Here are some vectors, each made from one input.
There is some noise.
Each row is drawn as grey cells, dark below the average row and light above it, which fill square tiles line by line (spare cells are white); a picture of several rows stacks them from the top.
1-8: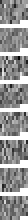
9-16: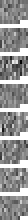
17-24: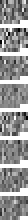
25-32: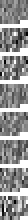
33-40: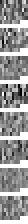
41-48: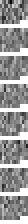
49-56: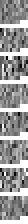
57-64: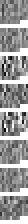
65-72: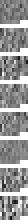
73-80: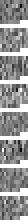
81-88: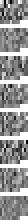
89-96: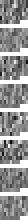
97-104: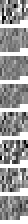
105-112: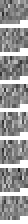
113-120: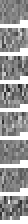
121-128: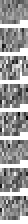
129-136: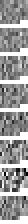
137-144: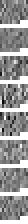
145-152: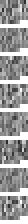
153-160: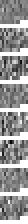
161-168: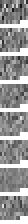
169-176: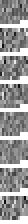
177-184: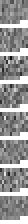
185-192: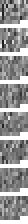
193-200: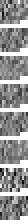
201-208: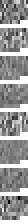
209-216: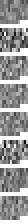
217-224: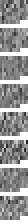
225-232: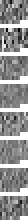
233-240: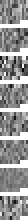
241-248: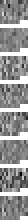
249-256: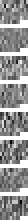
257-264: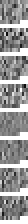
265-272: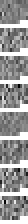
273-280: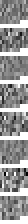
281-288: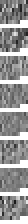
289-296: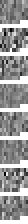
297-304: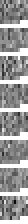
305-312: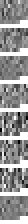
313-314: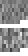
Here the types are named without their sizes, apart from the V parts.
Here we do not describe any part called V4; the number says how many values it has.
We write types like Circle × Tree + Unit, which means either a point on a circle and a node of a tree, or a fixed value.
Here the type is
Bool × Line + Circle + V4.
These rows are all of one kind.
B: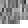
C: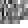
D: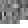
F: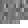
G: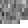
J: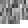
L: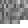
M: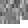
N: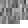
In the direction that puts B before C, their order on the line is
B, C, L, N, J, D, F, G, M.
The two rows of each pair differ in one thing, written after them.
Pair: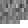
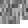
the place on the line
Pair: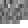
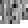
the place on the line
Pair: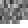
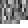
the place on the line
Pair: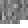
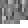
the place on the line
